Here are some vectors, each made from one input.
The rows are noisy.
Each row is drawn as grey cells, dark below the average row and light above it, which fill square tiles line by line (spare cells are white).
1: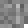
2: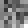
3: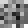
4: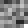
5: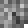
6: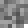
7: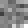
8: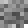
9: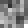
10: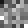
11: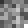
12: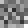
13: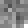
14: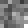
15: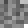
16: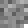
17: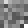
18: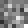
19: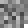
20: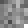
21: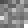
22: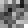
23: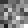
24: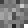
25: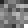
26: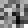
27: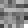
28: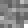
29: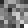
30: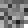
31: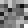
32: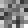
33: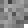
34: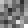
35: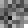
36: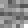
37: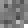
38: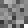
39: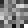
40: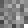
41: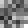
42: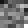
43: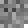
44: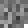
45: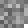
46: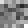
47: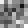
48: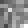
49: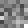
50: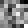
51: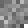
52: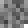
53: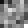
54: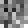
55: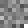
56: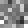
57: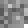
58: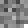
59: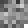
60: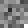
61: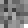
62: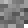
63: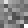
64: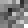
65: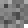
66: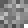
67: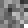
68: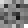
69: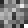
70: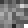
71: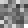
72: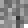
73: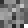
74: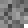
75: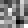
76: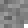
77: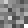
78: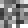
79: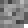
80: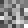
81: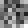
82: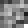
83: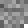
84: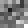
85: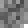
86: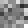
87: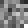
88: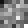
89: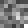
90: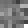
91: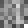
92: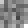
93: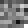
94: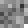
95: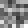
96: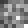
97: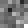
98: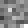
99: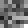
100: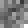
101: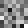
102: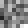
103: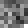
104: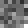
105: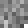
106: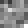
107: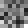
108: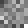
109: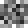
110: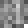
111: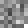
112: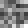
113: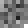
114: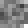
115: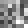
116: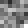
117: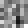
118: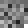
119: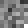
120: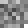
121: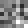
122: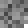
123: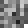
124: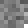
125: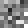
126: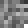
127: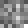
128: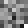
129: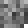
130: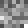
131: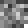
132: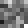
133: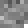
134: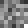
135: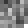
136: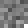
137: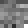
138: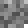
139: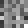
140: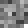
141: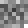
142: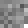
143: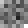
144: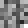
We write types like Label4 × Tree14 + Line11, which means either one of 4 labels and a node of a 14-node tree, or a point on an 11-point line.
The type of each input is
Line8 + List2(Line4).
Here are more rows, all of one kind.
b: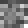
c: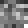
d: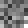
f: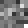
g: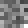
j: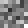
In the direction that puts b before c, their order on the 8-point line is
f, j, g, b, c, d.
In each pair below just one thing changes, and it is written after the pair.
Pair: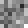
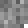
the place on the 4-point line in item 1 of the list
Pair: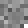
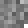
the place on the 4-point line in item 2 of the list
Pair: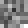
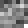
the place on the 4-point line in item 1 of the list
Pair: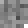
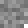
the place on the 4-point line in item 2 of the list
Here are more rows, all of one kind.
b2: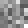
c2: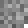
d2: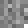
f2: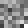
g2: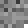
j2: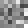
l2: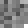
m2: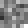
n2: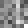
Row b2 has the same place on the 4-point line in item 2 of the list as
d2 and j2.
